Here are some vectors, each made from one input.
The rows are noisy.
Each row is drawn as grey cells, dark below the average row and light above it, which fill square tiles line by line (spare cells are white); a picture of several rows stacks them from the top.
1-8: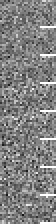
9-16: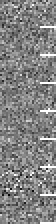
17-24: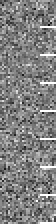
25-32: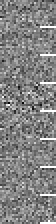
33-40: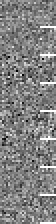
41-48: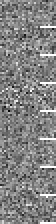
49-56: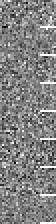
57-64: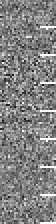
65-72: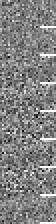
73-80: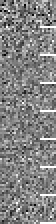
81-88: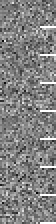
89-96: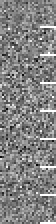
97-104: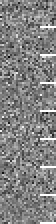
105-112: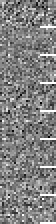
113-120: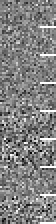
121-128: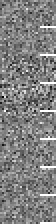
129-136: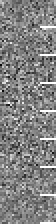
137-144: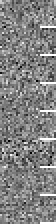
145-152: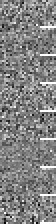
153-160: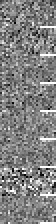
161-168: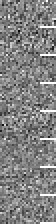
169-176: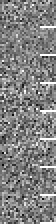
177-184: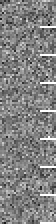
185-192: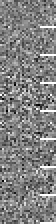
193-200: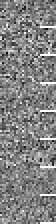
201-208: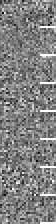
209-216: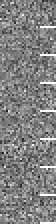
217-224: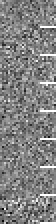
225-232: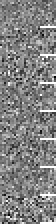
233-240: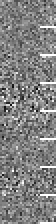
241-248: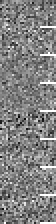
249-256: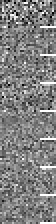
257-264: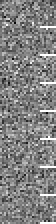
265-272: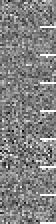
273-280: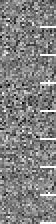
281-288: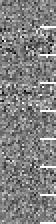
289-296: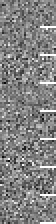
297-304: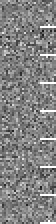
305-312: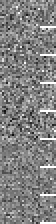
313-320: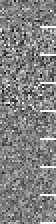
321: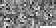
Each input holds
a point on a 15-point line.
